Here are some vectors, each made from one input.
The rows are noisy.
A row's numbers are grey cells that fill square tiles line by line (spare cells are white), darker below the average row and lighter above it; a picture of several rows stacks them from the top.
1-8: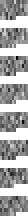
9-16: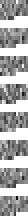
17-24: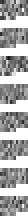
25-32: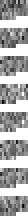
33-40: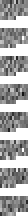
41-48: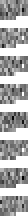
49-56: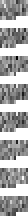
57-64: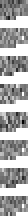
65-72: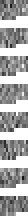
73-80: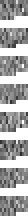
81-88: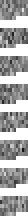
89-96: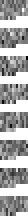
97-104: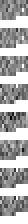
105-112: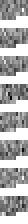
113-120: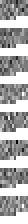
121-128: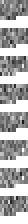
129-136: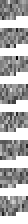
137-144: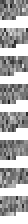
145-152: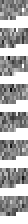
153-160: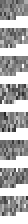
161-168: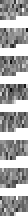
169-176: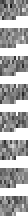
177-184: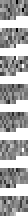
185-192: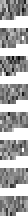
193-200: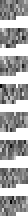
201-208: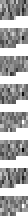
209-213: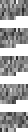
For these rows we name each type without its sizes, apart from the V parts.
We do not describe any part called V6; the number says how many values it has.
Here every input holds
a value of V6, together with either a node of a tree, or a list of points on a line.
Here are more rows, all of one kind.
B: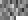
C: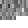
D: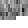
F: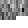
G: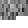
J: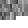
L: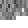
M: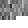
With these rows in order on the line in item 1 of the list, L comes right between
B and G.
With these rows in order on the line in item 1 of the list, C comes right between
B and F.
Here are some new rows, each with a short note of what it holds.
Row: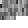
a value of V6, together with a list of two items
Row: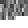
a node of a tree and a value of V6
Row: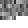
a node of a tree and a value of V6
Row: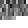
a node of a tree and a value of V6
